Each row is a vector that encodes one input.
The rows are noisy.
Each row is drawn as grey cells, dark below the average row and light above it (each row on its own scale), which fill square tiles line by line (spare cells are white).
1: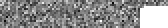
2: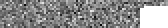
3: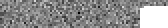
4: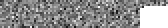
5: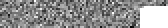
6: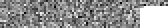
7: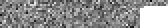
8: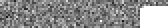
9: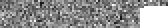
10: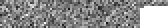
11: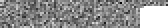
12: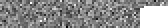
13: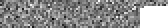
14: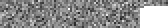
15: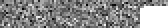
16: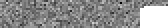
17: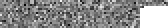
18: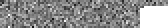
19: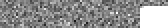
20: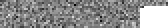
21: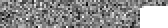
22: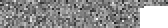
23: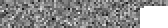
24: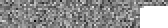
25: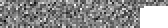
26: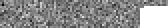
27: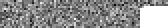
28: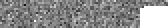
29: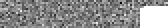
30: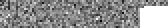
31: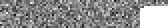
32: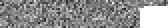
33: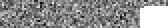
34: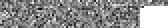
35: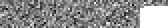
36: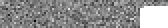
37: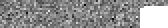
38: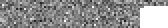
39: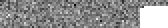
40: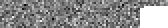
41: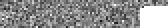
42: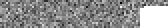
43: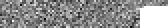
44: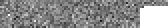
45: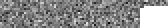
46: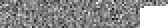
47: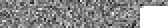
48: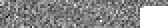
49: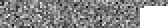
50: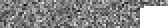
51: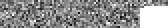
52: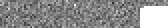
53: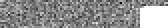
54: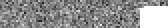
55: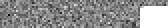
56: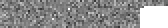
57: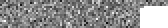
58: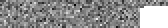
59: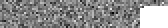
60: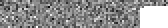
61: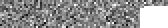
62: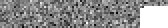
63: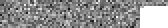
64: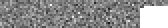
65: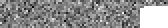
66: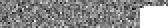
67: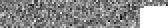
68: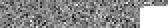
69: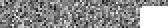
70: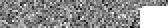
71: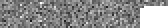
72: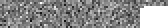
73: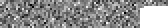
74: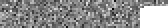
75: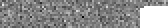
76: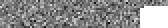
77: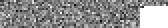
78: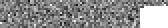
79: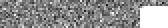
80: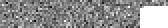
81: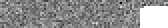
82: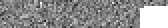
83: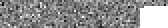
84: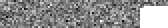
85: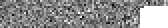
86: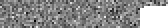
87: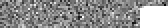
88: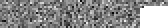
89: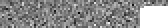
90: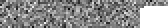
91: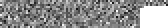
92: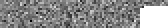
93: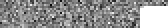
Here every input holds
either a fixed value, or one of 9 labels and three true/false values.
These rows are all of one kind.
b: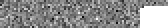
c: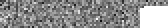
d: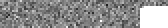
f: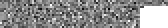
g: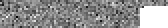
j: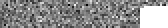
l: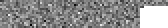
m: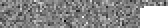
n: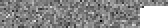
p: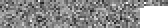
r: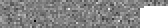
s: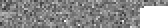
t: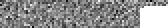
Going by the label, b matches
d, g, m and p.
